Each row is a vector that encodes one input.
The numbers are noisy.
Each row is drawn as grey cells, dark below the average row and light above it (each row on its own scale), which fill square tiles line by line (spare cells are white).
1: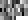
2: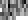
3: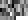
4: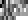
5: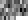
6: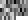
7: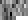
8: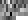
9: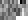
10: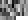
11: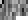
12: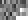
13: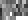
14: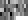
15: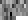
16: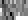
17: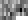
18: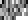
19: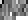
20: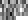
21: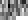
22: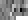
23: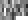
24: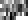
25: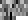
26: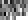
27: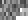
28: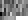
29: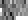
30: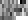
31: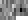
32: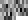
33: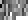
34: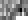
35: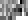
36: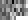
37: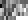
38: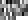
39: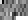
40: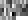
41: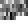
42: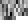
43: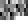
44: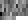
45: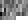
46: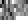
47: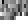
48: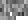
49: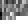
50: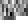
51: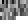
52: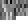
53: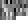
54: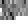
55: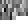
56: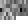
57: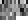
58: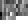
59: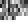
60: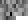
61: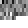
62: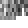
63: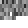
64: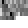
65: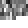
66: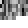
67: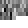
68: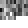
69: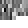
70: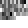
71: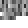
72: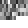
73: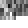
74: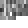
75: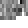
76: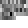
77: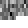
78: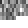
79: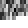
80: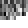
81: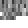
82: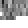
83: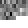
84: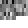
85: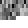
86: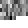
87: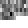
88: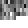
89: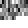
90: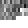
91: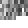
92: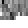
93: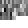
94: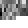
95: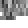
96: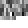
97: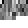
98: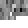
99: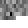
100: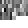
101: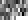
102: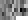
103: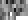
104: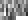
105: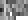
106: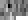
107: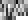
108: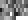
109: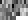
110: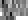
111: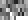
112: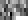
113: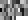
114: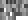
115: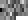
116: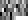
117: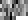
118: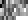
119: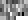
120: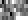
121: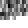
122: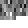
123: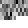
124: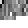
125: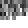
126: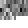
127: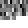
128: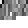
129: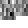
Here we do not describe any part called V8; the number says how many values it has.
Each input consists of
a value of V8, together with either a fixed value, or one of 7 labels and a true/false value.
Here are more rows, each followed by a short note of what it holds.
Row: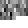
a value of V8
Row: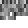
one of 7 labels, a true/false value and a value of V8
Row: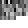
one of 7 labels, a true/false value and a value of V8
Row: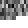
one of 7 labels, a true/false value and a value of V8
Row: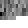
one of 7 labels, a true/false value and a value of V8
